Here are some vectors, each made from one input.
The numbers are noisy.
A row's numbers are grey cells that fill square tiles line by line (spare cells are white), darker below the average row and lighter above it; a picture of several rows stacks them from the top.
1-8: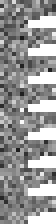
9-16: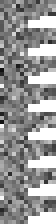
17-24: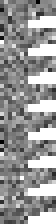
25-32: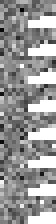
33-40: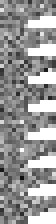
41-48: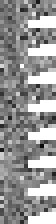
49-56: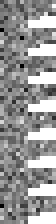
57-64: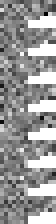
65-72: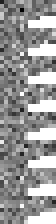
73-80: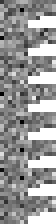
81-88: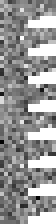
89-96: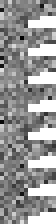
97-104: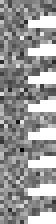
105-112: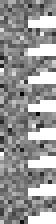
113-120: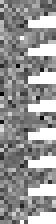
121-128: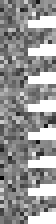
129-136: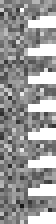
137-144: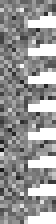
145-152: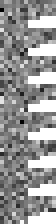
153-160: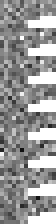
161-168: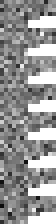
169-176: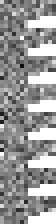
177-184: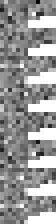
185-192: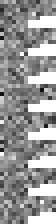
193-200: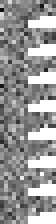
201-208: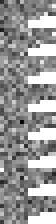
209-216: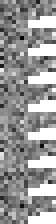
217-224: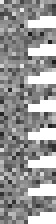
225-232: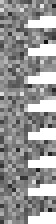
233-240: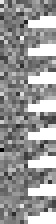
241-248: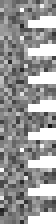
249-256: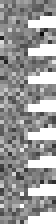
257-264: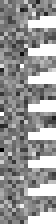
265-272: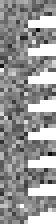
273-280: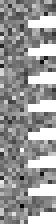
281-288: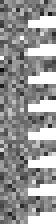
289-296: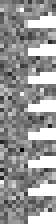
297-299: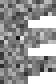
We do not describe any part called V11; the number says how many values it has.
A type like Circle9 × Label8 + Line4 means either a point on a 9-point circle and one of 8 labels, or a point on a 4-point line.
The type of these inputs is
(Bool × Bool × Bool + V11) × Label8 + Label4 × List2(Line6).
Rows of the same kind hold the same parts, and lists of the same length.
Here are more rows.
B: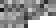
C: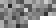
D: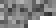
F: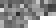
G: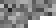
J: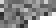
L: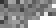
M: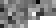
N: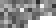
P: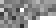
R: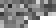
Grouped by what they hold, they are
B, D, G
C, F, J, R
L
M
N, P

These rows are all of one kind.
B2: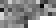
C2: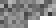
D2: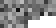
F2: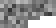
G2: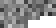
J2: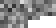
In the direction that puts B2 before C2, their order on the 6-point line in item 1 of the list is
F2, G2, B2, C2, D2, J2.
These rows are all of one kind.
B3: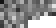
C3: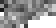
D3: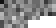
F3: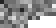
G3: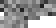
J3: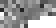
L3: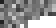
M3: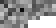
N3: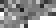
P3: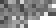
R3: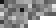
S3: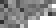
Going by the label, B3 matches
D3 and L3.
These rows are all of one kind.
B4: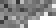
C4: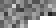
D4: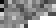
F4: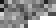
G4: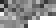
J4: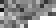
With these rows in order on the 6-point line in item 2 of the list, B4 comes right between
C4 and J4.
